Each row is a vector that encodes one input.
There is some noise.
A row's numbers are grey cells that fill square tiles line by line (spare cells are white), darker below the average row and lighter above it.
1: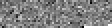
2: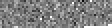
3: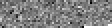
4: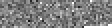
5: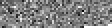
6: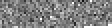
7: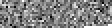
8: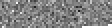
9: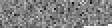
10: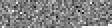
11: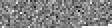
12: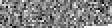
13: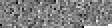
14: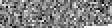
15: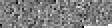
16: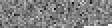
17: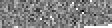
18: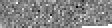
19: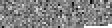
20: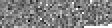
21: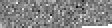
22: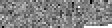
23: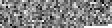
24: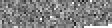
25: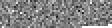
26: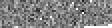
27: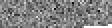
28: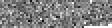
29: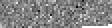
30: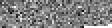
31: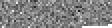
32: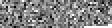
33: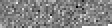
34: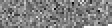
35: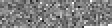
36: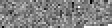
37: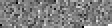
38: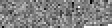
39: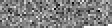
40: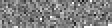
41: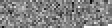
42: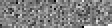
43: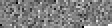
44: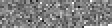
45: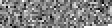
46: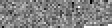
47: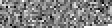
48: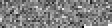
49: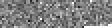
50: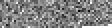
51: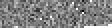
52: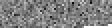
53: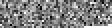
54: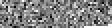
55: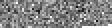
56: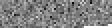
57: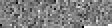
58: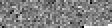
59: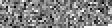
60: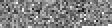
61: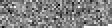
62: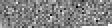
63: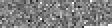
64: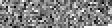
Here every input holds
a point on a 4-point line, together with either a fixed value, or three true/false values.
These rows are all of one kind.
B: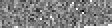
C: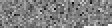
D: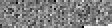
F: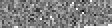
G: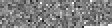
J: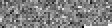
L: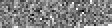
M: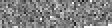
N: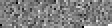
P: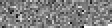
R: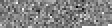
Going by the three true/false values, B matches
F, L and M.
